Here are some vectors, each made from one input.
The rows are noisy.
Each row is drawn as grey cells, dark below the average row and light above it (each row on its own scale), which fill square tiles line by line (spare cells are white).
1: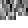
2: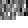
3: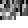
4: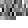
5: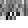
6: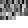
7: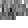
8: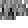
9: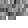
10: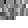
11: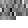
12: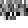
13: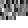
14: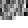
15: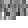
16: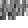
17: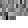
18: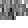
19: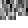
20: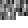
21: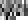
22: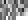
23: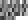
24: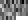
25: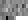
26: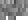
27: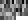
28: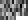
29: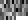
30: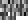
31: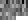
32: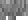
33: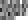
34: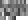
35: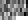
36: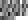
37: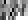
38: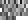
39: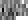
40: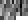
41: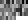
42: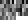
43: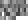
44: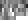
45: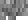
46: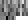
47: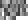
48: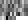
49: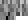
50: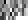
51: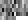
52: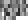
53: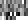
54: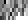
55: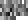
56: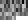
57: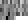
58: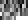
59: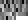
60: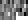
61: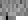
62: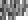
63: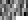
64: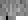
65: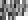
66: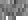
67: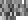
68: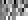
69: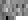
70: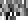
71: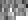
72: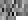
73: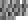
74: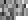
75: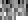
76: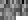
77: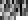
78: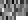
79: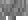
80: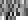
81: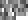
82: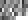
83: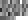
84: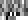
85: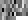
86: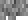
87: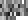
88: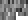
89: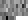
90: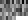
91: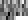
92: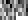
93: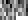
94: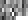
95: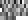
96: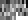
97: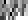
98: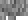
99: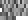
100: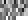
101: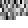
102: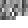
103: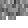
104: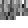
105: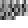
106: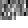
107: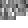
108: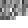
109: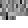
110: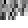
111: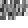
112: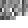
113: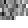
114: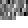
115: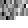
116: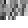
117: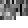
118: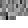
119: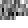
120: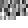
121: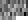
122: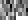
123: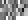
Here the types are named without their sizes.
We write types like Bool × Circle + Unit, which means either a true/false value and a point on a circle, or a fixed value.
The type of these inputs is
Bool × Bool × Bool × Bool + Tree + Unit.
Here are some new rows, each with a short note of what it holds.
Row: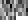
a fixed value
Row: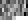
a node of a tree
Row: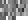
four true/false values
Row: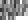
four true/false values
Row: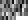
a node of a tree
